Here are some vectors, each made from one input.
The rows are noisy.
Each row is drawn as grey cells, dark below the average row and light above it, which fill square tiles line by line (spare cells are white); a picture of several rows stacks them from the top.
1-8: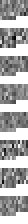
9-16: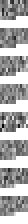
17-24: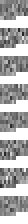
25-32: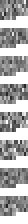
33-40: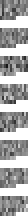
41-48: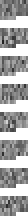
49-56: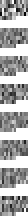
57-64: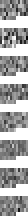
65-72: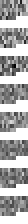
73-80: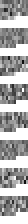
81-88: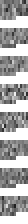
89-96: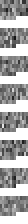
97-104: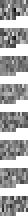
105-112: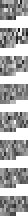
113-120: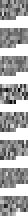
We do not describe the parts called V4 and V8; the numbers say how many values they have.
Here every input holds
a value of V4, together with either one of 6 labels, or a true/false value and a value of V8.
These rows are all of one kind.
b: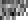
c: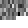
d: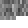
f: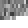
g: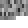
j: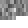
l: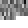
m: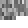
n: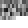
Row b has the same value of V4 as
f and n.
